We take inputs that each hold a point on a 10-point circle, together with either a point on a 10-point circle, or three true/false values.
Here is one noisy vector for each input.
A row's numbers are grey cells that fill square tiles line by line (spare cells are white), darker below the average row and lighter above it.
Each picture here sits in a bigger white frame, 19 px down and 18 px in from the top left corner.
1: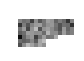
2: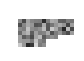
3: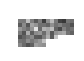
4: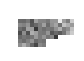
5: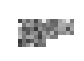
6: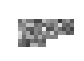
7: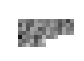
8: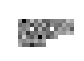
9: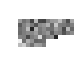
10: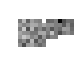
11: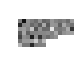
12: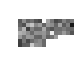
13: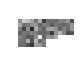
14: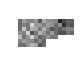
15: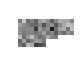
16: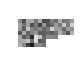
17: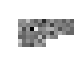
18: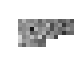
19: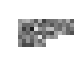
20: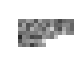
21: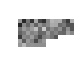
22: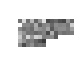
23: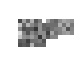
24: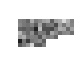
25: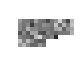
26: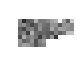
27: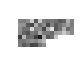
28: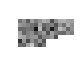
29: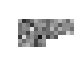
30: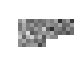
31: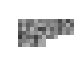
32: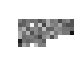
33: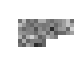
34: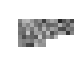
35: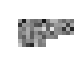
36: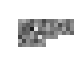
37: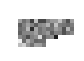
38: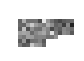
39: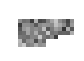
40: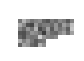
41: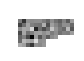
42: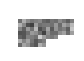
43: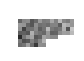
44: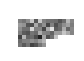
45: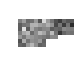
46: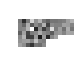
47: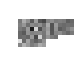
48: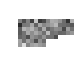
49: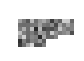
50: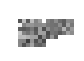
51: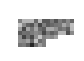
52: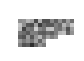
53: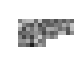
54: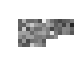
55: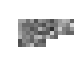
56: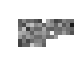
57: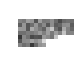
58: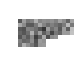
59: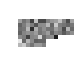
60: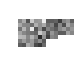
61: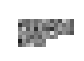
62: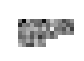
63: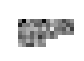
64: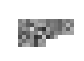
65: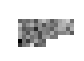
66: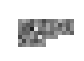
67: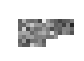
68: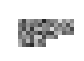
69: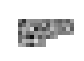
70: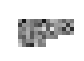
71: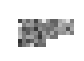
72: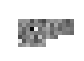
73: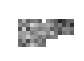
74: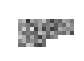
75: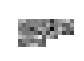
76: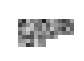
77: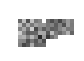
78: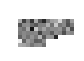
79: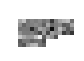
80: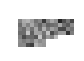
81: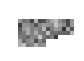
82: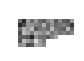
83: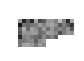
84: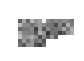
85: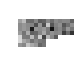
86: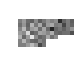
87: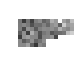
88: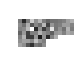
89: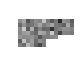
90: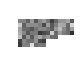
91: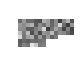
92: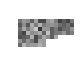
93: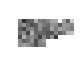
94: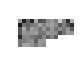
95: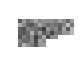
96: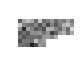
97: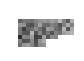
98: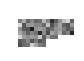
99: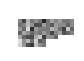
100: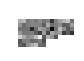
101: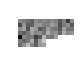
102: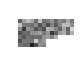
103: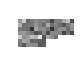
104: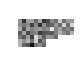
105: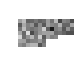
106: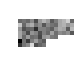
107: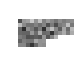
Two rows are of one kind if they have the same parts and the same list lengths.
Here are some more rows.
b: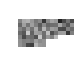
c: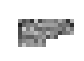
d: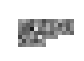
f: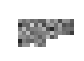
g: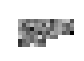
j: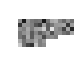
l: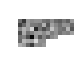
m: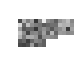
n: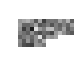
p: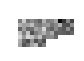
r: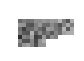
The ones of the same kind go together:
b, c, d, j, l, n, r
f, g, m, p

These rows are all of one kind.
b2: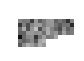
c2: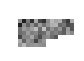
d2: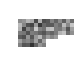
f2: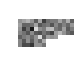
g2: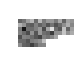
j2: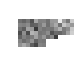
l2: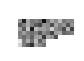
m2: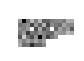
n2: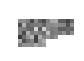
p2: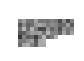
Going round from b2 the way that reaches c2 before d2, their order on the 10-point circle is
b2, c2, n2, l2, f2, d2, j2, g2, m2, p2.
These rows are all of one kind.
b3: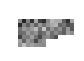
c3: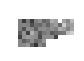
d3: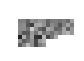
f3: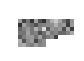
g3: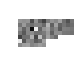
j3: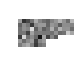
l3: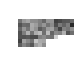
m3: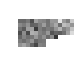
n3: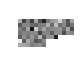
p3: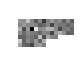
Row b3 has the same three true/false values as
c3, f3, j3 and n3.
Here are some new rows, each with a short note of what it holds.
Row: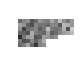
a point on a 10-point circle and three true/false values
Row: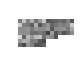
a point on each of two 10-point circles
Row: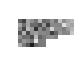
a point on a 10-point circle and three true/false values
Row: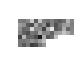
a point on a 10-point circle and three true/false values
